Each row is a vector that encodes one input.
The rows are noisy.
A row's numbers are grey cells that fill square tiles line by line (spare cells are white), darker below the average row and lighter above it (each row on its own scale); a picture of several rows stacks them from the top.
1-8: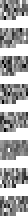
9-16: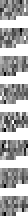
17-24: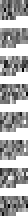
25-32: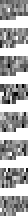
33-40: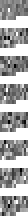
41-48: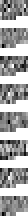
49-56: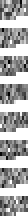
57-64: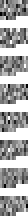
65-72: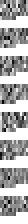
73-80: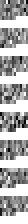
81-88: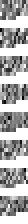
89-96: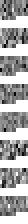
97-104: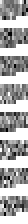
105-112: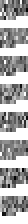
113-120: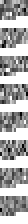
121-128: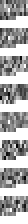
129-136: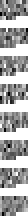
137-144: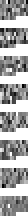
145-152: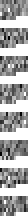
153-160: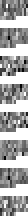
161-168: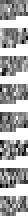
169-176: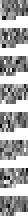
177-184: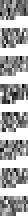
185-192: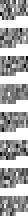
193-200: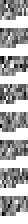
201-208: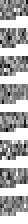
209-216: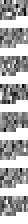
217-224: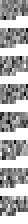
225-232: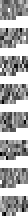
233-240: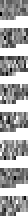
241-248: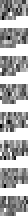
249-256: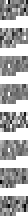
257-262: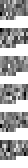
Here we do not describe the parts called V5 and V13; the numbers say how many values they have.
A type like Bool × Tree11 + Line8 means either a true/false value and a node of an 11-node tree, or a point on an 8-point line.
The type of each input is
Bool × (Line11 + V13) + V5.
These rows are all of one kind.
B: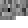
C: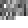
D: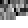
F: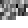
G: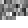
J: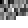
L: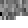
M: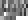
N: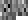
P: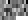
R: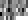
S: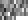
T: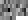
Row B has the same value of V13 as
G and T.
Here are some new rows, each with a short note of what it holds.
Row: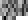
a point on an 11-point line and a true/false value
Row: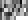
a value of V5
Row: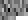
a point on an 11-point line and a true/false value
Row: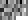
a value of V5
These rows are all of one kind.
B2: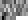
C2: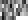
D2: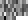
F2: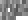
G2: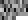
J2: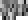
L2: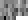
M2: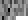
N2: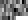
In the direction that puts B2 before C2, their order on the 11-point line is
J2, L2, D2, F2, B2, C2, M2, G2, N2.
